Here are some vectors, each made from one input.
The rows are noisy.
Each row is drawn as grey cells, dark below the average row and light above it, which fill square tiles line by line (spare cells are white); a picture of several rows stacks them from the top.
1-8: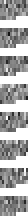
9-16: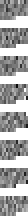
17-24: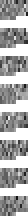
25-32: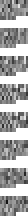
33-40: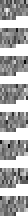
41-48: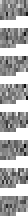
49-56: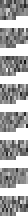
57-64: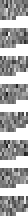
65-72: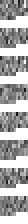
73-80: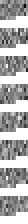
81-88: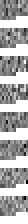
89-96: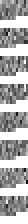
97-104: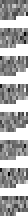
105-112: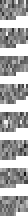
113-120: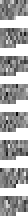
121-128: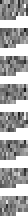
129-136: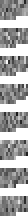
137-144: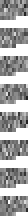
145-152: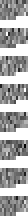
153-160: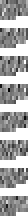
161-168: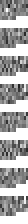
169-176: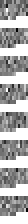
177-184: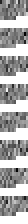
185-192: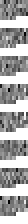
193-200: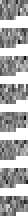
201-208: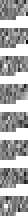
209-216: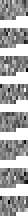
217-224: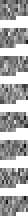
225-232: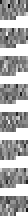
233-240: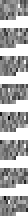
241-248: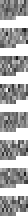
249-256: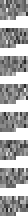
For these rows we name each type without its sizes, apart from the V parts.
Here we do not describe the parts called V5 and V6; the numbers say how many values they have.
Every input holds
a value of V5 and a value of V6, together with a list of points on a line.
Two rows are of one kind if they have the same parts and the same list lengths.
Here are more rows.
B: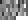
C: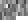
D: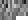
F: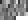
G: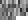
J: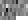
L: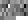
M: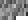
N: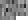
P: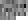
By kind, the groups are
B, F, G
C, J, N, P
D, L, M

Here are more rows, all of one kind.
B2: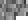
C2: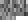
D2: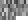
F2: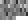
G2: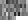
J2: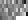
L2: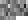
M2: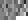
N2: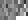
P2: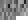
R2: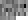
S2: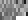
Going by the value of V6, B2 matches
J2, M2, N2 and S2.
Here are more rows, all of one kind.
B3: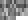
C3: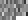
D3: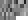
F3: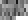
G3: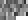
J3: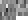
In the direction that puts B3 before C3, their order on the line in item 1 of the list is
J3, F3, D3, G3, B3, C3.
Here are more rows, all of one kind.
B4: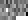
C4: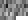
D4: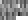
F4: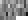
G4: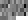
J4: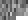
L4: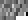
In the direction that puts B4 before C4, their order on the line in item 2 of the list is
J4, L4, B4, C4, F4, D4, G4.
